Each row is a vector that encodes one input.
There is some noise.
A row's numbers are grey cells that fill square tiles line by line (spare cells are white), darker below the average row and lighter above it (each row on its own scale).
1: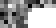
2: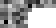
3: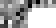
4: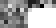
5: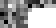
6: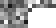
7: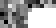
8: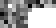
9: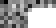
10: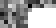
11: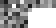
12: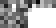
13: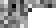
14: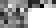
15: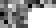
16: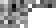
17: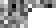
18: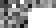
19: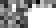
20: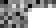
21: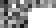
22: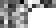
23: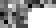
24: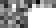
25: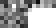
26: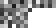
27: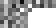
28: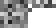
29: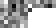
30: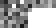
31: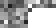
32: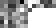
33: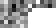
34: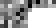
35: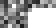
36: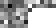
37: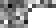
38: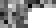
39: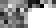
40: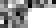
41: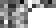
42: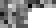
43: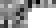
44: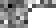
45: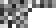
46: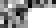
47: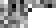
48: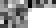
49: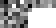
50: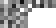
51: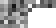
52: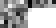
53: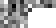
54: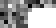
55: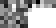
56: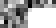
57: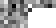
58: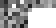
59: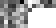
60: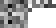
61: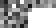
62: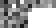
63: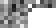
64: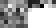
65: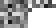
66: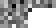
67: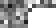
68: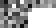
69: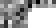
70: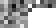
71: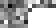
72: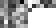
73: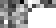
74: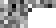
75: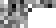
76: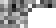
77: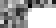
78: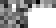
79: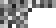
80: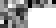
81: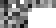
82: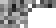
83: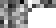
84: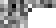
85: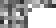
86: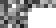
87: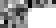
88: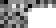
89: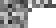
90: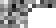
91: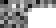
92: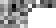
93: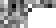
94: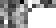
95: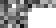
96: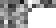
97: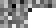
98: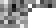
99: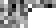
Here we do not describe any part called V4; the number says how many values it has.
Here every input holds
a true/false value, together with either a point on a 5-point circle, or a value of V4.
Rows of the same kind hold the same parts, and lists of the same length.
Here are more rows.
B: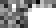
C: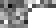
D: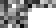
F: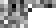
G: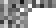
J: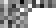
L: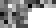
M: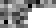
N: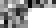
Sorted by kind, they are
B, C, D
F, G, J, L, M, N

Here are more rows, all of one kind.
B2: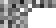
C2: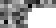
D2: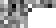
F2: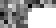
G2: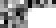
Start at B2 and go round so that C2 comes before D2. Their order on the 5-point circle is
B2, F2, C2, D2, G2.
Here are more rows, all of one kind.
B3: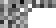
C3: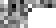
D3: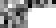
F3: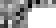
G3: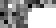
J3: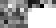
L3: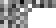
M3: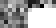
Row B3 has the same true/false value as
C3 and L3.
